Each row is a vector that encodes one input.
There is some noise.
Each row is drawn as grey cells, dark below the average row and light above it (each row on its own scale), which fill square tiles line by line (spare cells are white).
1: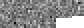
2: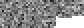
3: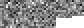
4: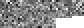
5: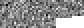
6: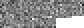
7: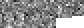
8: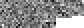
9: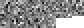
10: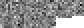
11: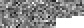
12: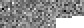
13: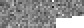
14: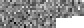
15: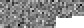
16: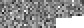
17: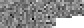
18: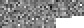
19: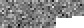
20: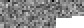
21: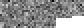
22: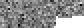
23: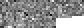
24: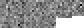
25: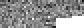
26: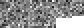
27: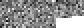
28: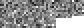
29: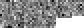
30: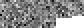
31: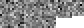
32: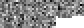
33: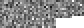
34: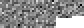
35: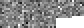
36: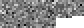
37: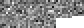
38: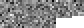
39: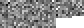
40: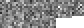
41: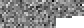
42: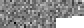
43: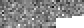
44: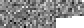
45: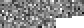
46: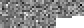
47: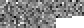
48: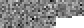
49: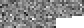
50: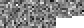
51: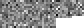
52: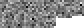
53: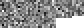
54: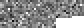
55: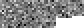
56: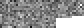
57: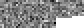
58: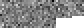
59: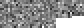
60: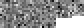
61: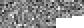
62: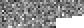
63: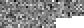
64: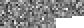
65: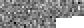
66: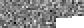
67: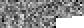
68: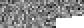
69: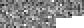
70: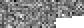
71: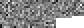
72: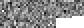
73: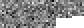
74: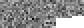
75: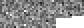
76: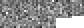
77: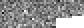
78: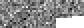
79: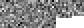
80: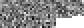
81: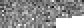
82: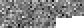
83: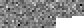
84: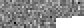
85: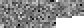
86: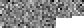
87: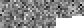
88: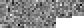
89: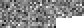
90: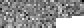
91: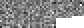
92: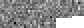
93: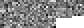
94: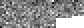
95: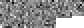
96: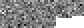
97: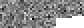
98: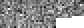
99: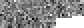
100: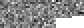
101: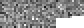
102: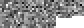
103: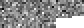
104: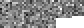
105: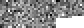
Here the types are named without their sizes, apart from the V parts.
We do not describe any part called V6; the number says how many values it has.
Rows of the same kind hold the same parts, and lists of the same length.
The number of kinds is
3.
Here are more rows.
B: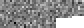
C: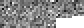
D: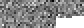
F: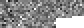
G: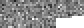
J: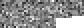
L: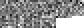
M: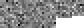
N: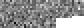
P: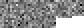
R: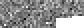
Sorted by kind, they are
B, N, R
C, F, G, J, L
D, M, P

